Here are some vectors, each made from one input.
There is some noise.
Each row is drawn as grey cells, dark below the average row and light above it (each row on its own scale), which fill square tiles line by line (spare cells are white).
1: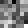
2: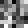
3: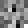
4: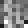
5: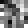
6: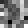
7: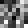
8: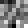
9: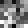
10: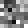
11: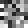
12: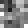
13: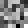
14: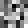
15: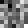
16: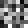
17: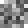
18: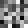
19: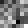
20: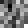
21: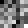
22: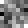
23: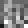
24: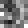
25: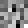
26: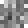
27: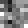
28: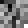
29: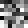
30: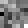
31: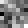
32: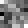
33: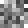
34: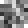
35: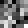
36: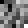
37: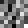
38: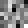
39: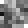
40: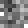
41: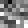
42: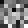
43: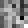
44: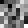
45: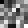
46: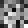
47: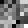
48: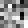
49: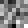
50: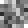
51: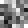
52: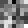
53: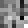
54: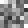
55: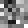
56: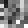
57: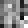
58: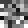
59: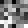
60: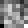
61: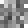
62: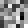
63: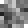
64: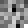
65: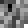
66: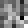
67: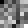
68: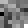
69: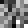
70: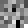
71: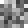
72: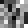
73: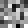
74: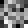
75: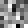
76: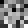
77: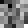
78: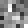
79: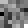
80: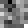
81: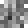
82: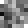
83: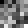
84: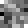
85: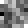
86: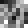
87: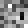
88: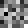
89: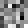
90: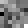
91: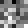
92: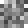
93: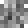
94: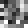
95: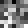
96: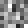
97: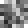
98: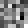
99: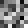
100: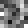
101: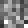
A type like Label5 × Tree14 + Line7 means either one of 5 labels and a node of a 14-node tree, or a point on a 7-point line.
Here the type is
(Bool × Bool × Bool + Unit) × Line4 + Line6.
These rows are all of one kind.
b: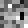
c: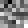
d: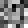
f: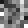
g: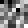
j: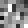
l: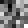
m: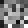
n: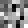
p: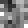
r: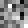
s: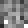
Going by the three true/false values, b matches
d, n and r.
